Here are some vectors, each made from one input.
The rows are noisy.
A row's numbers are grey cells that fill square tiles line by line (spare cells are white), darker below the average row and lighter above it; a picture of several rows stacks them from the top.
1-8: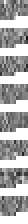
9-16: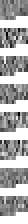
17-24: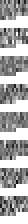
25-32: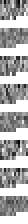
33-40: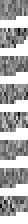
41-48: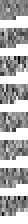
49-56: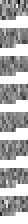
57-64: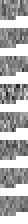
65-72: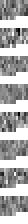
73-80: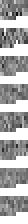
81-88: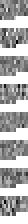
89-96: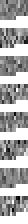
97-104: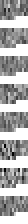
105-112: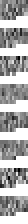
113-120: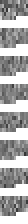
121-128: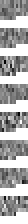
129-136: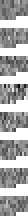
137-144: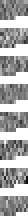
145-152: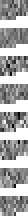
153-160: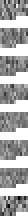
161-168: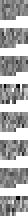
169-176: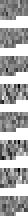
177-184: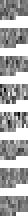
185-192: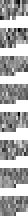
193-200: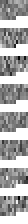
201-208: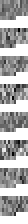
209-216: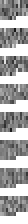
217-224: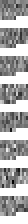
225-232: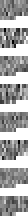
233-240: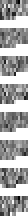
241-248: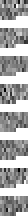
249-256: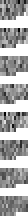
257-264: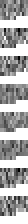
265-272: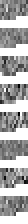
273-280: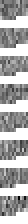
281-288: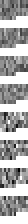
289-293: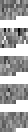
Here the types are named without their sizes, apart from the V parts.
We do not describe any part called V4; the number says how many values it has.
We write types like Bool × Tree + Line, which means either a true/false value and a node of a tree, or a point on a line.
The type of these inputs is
Bool × Label × V4 + Line × Line + Unit.
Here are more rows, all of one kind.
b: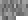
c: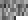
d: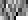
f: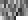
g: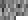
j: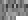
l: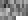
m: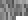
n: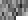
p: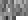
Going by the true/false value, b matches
c, g, j and p.
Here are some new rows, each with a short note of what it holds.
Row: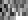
a fixed value
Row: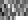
a fixed value
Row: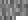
a label, a true/false value and a value of V4
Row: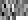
a fixed value
